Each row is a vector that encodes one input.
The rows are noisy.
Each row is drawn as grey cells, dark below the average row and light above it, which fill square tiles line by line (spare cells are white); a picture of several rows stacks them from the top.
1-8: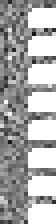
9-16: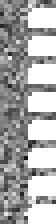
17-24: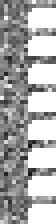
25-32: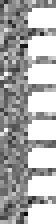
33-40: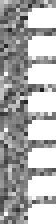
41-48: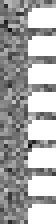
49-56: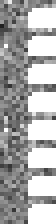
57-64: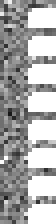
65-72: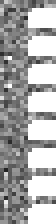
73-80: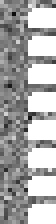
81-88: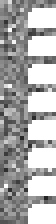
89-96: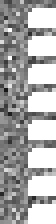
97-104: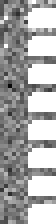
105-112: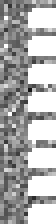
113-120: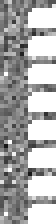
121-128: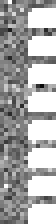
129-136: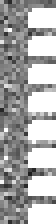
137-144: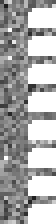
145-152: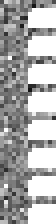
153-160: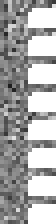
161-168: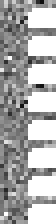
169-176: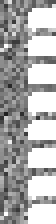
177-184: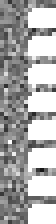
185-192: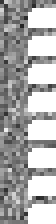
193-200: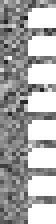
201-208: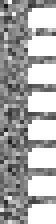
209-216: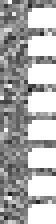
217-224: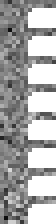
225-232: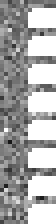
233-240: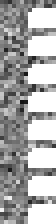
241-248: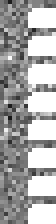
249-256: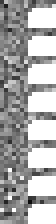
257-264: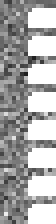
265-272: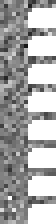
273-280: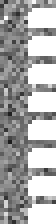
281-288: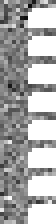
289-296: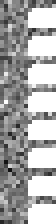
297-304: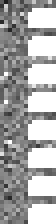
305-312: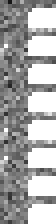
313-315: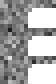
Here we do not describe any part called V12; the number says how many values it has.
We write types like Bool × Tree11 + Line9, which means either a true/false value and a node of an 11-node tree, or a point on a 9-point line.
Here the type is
(Circle5 + V12) × Circle9 + List3(Line5).
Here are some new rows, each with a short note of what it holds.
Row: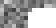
a list of three items
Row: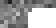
a point on a 9-point circle and a value of V12
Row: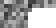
a list of two items
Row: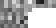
the empty list
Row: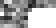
a list of one item
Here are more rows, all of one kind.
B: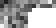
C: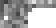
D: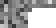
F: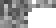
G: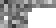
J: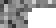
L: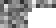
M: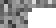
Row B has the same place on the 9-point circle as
D and J.
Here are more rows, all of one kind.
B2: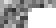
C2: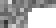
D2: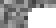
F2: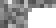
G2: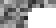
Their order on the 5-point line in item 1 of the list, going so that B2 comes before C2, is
B2, G2, D2, F2, C2.
